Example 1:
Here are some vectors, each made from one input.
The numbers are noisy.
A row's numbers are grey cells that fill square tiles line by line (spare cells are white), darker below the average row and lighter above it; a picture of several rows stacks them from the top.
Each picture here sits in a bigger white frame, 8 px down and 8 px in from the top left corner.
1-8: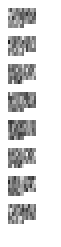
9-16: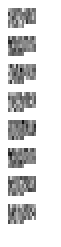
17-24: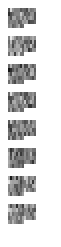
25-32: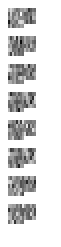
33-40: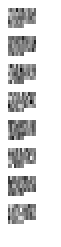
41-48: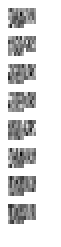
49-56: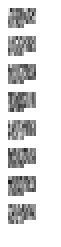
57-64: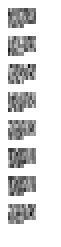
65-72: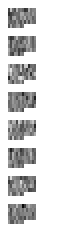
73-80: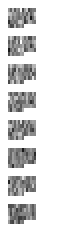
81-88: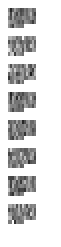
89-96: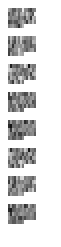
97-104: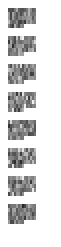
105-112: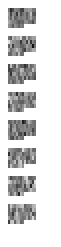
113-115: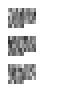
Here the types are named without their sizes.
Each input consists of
three true/false values, together with either a point on a circle, or a fixed value.
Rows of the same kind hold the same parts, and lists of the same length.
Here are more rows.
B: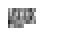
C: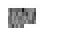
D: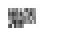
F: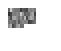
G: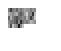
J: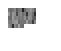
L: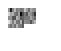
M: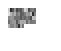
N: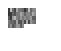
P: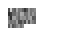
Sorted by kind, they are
B, D, G, L, M
C, F, J, N, P

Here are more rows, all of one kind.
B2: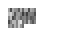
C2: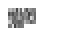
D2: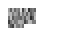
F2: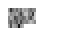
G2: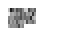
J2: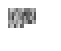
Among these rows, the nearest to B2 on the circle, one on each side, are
D2 and J2.
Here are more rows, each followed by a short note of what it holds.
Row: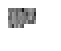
three true/false values
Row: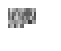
a point on a circle and three true/false values
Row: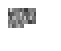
three true/false values
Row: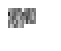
a point on a circle and three true/false values
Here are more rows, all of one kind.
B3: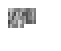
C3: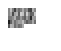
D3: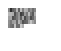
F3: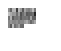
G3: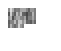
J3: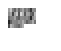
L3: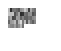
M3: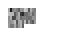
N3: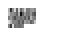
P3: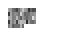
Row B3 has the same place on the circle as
D3, G3, L3 and M3.
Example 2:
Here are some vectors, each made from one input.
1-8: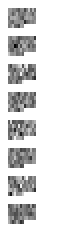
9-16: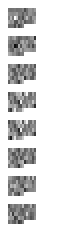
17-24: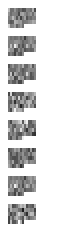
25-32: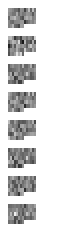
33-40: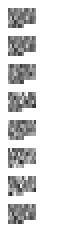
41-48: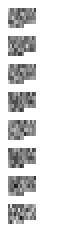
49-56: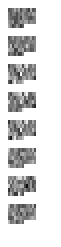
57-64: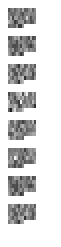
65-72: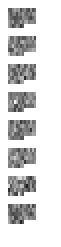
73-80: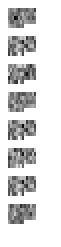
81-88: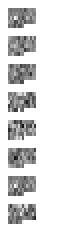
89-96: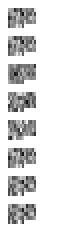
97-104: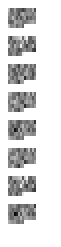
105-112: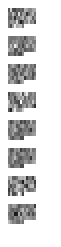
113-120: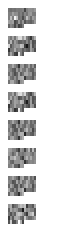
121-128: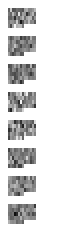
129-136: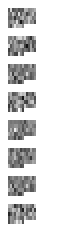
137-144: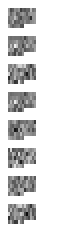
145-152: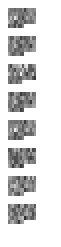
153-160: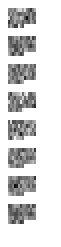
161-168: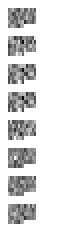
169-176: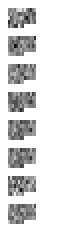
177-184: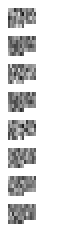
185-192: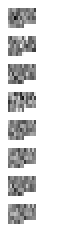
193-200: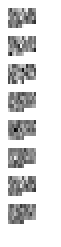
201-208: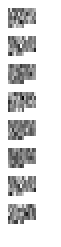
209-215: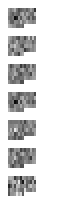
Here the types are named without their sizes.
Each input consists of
either a point on a circle, or three true/false values.
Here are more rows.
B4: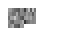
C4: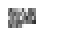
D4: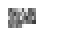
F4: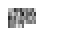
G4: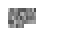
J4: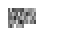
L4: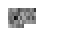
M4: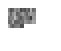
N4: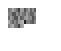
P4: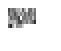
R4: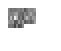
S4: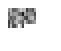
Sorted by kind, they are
B4, G4, L4, M4, N4, R4
C4, D4, F4, J4, P4, S4

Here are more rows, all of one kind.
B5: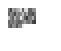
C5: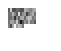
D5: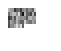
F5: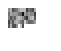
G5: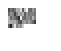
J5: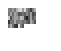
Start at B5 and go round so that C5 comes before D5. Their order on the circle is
B5, G5, C5, D5, F5, J5.
